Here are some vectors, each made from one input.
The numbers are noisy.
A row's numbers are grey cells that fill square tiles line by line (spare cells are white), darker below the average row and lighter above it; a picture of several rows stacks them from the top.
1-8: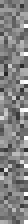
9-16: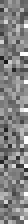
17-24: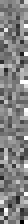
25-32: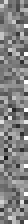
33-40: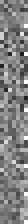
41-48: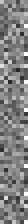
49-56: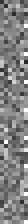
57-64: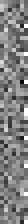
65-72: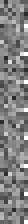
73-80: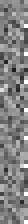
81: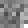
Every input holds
either a point on an 11-point line, or three true/false values.
